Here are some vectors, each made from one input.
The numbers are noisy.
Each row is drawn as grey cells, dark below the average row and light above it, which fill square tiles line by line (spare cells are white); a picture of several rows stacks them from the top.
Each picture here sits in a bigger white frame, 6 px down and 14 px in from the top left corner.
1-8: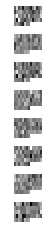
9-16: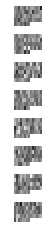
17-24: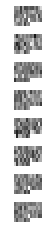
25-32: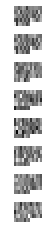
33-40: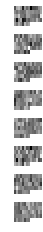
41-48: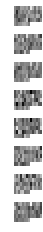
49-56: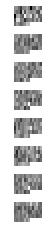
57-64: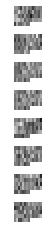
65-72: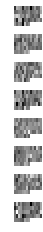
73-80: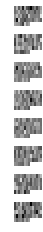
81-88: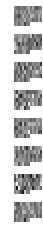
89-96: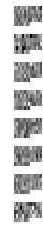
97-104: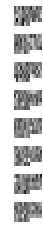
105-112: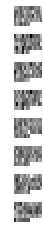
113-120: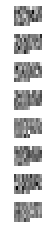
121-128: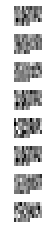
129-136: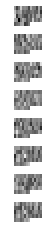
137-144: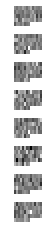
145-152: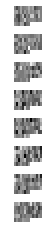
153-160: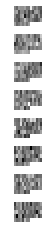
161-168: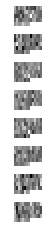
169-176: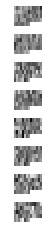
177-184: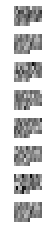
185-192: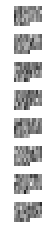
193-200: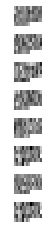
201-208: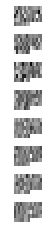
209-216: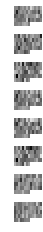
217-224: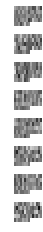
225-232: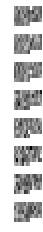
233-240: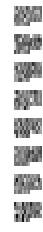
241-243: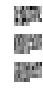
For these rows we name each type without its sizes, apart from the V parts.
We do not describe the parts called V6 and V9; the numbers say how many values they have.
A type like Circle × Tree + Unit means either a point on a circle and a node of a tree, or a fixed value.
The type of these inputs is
(Bool × Bool × Bool + V6) × V9 + Tree + Unit.
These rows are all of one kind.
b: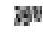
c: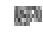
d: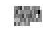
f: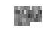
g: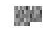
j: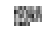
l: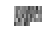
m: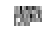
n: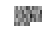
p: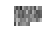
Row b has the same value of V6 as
d, m and p.
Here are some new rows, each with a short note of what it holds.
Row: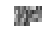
a value of V6 and a value of V9
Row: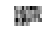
a node of a tree
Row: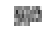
a value of V6 and a value of V9
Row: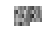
a value of V6 and a value of V9
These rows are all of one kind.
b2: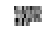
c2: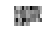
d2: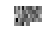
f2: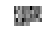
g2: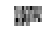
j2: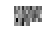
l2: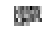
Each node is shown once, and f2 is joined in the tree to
l2.
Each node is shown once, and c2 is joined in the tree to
b2 and g2.
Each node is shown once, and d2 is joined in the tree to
j2.
